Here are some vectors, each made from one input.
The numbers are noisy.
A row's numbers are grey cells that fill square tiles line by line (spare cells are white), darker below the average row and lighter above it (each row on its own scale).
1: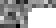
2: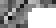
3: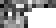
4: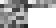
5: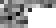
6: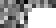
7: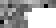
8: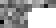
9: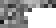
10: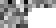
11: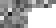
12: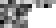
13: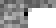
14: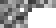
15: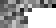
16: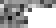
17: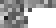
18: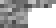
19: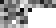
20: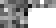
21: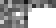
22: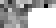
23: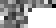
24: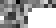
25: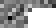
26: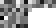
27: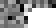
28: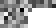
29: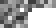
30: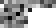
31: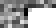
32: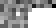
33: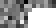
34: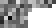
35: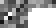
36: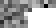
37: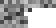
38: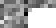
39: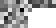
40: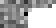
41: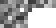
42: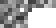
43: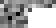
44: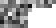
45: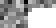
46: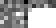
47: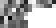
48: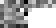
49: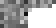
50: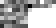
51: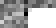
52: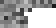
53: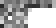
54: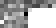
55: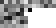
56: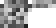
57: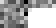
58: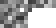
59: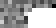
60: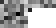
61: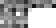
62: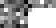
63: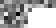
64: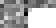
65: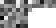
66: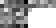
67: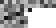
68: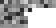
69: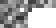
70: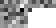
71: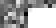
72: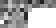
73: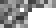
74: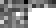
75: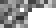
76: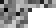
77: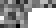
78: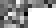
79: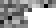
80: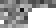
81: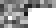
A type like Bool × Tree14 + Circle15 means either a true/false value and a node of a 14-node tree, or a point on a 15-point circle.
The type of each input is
Bool × Bool × Bool × Bool × Tree10 + Unit.
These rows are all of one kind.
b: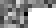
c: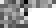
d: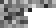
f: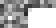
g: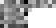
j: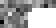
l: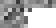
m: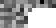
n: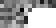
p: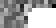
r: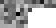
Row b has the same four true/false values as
m and n.
